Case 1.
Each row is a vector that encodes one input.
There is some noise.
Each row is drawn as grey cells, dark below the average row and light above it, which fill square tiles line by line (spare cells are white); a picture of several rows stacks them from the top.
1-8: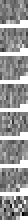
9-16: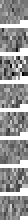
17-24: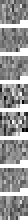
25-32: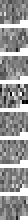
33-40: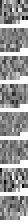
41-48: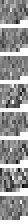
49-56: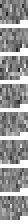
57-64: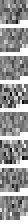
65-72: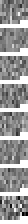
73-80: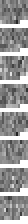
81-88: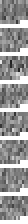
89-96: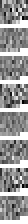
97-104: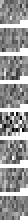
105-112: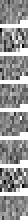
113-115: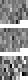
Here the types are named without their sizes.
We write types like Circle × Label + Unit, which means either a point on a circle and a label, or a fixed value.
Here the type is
(Bool × Bool × Bool × Bool + Unit) × Line + Tree.
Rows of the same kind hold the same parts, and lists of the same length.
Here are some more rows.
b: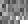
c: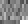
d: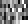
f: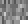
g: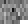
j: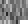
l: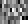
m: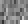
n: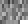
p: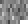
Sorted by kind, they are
b, c, f, g, m, n, p
d, l
j

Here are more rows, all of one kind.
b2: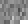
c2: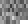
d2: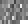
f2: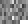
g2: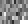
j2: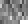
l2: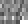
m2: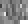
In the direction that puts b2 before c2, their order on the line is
j2, b2, l2, c2, f2, g2, d2, m2.
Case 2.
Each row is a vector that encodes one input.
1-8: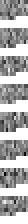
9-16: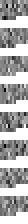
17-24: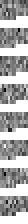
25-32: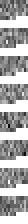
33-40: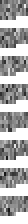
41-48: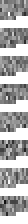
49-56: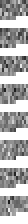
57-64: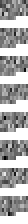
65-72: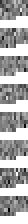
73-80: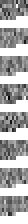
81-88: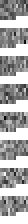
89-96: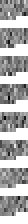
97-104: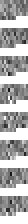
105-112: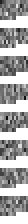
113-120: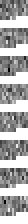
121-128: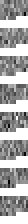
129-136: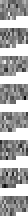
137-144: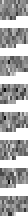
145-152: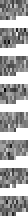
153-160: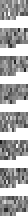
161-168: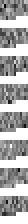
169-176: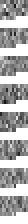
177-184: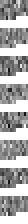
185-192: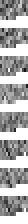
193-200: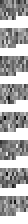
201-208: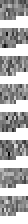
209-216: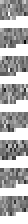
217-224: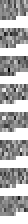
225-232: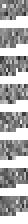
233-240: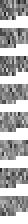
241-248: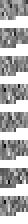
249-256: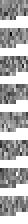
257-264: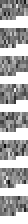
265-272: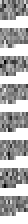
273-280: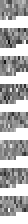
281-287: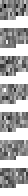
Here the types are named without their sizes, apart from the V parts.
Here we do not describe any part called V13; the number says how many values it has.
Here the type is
(Bool × Bool × Bool + Unit) × V13 + Line.
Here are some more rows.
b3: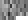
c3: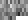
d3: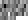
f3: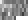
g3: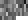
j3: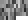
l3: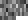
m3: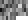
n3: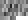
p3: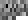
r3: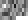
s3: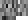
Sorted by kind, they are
b3, c3, f3, n3, r3
d3, j3, m3, p3, s3
g3, l3

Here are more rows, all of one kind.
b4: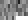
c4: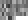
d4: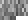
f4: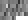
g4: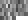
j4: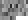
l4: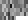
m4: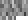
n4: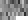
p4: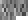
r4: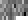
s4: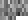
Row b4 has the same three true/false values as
c4 and p4.
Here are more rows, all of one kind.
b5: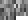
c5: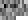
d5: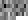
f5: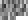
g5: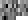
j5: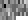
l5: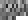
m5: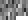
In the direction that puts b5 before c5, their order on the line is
g5, l5, b5, m5, c5, j5, f5, d5.
